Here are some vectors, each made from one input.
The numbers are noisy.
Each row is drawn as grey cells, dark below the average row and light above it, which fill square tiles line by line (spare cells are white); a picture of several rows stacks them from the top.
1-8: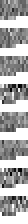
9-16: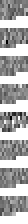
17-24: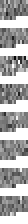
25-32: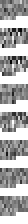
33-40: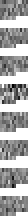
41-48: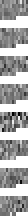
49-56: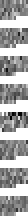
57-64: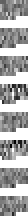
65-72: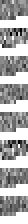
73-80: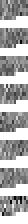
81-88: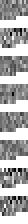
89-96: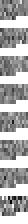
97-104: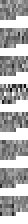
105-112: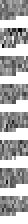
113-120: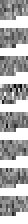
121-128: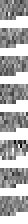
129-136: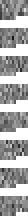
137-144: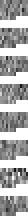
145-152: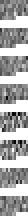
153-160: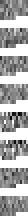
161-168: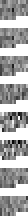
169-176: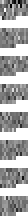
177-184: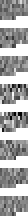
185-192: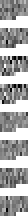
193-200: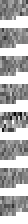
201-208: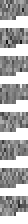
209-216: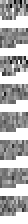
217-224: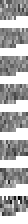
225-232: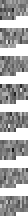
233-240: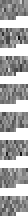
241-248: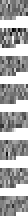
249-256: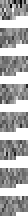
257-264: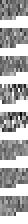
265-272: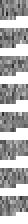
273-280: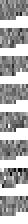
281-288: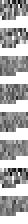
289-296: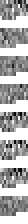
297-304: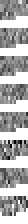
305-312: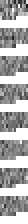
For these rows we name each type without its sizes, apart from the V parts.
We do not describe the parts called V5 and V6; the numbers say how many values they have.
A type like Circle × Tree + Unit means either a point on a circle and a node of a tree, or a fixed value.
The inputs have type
Bool × Bool × Bool × Bool × (Tree + V5) + Line × V6.
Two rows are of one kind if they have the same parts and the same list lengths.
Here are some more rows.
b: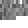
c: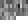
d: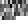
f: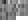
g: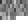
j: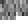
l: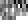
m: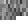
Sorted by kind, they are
b, f, j
c, g, m
d, l

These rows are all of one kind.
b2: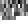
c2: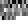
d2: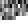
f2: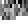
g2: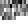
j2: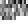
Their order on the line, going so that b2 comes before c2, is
d2, b2, j2, g2, c2, f2.
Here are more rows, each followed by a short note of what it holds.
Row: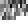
a point on a line and a value of V6
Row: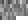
four true/false values and a value of V5
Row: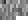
four true/false values and a value of V5
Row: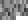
four true/false values and a value of V5
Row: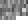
four true/false values and a value of V5
